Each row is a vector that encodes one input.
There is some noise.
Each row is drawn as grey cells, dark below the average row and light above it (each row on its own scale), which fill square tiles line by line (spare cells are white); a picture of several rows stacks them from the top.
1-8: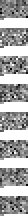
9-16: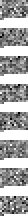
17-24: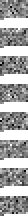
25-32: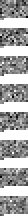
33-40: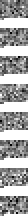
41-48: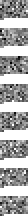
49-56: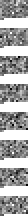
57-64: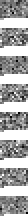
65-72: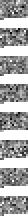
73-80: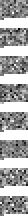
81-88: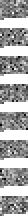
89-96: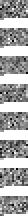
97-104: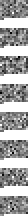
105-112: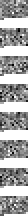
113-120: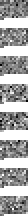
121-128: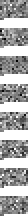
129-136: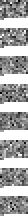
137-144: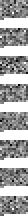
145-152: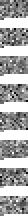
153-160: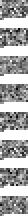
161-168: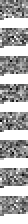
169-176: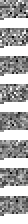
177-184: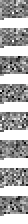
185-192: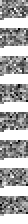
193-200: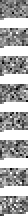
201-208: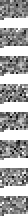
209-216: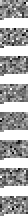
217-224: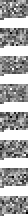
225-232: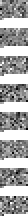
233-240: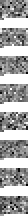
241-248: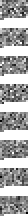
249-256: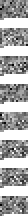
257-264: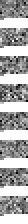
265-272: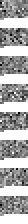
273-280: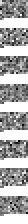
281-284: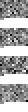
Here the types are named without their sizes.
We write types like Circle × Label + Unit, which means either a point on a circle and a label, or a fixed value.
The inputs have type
List(Circle).
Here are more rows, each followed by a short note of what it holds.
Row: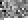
the empty list
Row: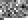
a list of one item
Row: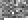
a list of one item
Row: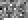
a list of two items
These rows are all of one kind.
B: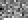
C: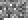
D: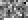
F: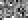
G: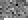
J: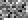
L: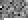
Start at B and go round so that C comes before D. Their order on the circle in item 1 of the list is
B, G, L, J, C, D, F.
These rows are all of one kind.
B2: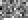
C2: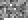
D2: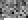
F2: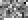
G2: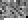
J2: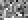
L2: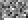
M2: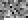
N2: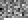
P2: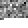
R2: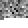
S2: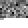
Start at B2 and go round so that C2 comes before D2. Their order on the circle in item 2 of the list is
B2, N2, S2, M2, R2, C2, L2, J2, F2, P2, G2, D2.
